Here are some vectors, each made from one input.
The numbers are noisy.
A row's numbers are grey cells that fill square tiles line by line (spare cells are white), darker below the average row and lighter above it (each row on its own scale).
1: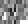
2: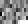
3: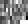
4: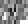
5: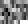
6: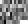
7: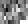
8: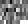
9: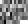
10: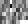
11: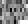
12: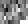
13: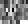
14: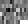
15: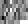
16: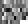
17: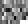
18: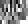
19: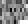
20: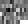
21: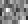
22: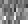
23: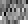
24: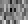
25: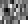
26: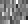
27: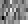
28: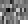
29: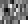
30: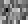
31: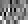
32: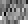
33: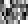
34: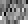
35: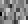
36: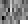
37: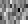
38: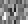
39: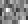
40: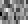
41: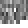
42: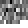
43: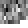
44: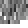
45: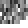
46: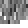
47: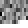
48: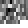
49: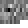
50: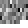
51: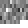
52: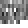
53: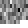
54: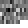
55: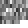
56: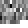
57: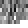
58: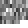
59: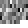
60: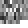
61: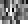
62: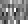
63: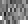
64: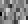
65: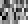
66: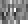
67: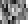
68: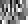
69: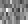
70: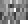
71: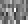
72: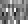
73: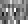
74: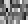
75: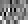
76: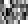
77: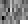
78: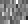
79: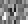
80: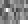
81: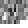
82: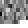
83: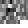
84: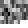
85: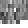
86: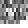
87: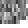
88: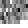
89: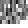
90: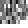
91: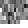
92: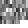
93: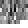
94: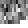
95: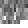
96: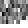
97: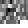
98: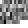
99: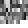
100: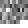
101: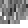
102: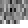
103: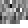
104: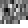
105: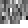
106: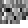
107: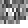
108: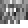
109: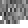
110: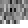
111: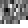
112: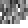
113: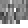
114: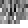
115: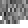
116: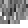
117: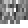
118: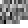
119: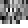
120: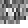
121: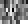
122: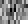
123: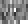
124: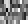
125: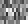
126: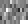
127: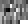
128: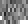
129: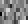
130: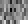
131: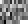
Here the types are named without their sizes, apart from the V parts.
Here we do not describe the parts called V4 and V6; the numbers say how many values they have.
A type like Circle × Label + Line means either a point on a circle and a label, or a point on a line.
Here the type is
(Bool × V4 + V6) × Label + Unit.
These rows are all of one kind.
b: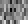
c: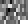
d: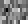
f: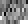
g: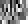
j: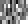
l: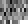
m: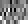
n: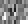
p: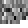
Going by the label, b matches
f, l and m.
